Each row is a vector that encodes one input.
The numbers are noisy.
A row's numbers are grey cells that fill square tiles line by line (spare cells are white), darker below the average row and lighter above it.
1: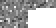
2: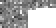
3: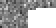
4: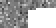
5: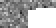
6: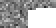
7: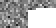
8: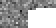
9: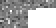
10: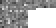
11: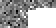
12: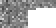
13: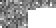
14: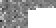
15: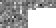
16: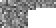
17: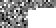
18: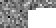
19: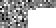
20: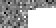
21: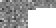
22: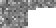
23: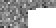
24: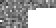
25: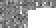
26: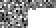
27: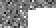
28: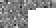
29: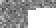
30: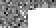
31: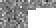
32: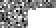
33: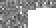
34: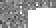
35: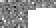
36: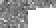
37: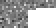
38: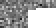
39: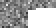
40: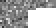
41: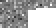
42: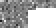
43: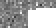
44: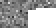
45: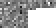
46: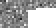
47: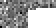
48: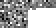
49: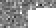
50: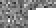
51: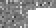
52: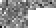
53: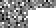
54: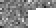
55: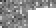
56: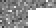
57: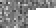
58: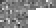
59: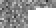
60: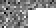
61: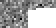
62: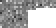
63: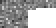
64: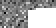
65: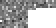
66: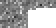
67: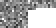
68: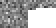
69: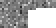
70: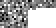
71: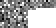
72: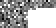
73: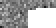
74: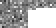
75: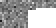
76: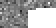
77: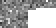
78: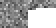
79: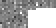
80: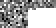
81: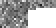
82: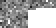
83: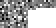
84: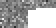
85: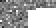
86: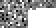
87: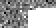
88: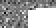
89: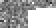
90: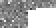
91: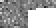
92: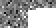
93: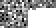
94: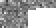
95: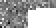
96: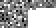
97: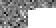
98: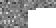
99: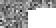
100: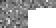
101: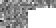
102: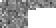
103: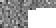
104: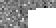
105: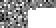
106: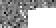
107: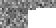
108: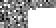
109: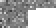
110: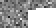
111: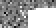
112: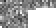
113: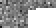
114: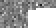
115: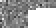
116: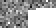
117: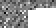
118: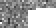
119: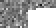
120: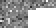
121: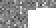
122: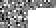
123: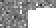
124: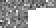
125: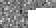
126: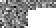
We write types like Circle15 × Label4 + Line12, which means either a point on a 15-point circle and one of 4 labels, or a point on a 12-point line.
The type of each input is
Bool × List2(Line5) + Line4.
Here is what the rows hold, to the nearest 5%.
About 15% of them hold a point on a 4-point line. The rest hold a true/false value, together with a list of up to two points on a 5-point line.
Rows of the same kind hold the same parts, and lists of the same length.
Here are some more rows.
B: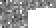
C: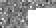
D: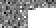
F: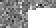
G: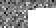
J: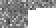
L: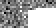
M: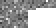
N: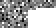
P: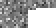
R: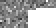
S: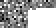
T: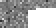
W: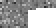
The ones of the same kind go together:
B, F, M, R
C, J, P, T, W
D, G, L
N, S

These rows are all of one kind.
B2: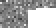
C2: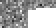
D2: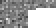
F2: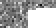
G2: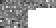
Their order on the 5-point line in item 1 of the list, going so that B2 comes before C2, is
B2, C2, F2, G2, D2.
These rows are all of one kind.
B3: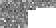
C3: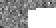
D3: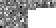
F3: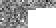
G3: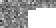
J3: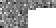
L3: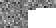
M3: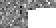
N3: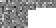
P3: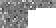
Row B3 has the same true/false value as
F3, G3, N3 and P3.
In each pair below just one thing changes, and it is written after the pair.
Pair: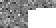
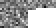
the place on the 5-point line in item 2 of the list
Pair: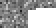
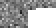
the place on the 5-point line in item 2 of the list
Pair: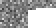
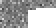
the place on the 5-point line in item 2 of the list
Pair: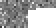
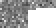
the place on the 5-point line in item 2 of the list
